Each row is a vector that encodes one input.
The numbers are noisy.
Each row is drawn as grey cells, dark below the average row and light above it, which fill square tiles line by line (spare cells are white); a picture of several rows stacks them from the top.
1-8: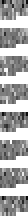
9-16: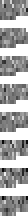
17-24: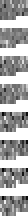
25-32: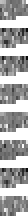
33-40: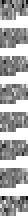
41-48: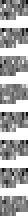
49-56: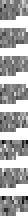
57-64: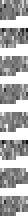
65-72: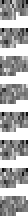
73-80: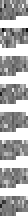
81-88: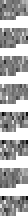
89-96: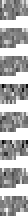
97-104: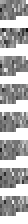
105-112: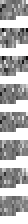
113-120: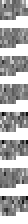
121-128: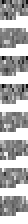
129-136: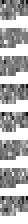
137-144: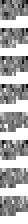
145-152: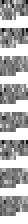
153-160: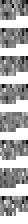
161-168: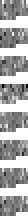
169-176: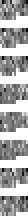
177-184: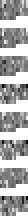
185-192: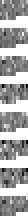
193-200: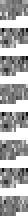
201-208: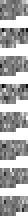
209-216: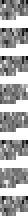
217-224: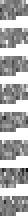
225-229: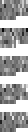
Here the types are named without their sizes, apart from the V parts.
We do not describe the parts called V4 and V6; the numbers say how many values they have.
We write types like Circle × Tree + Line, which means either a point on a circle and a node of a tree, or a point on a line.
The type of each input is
Bool × Bool × Bool × (Line + V6) × V4 + (Circle + Unit) × Tree.
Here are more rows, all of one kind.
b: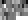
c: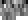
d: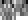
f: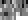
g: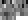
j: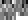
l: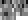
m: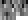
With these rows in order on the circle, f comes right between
g and j.
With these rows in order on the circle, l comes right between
b and m.
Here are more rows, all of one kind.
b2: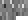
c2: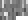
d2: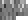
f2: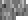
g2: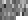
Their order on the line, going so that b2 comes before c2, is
f2, g2, b2, d2, c2.
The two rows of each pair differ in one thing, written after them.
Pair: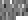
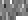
the value of V6
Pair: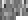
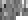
the value of V4
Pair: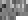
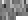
the value of V4
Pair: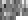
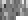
the value of V6
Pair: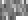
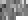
the value of V4
